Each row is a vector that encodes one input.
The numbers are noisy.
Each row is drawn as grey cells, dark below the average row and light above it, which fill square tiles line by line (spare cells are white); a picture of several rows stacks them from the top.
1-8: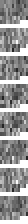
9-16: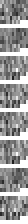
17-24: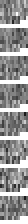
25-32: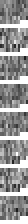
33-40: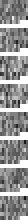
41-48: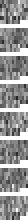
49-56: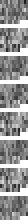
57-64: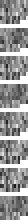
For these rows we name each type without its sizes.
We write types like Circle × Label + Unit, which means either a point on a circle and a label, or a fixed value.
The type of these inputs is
Line + Tree.
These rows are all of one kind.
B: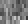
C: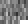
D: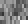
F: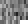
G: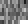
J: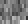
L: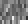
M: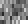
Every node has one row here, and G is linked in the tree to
C.
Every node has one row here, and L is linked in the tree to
J.
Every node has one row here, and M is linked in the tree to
D.
